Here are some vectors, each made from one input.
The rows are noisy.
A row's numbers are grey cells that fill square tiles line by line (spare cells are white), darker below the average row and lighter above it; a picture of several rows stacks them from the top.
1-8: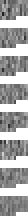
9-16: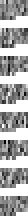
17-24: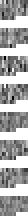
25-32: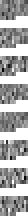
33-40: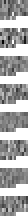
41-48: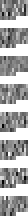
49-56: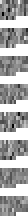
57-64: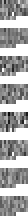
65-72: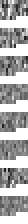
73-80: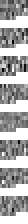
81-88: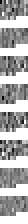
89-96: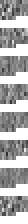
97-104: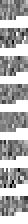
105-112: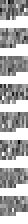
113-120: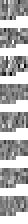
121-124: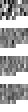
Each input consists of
a point on a 5-point line and a true/false value, together with either a fixed value, or a node of a 9-node tree.
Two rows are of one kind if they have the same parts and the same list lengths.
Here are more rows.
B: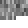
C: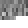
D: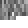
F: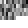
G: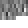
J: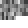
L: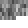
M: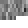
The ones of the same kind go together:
B, C, J, M
D, F, G, L

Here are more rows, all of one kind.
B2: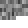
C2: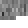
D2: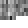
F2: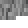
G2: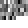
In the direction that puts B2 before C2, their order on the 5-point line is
B2, G2, C2, F2, D2.
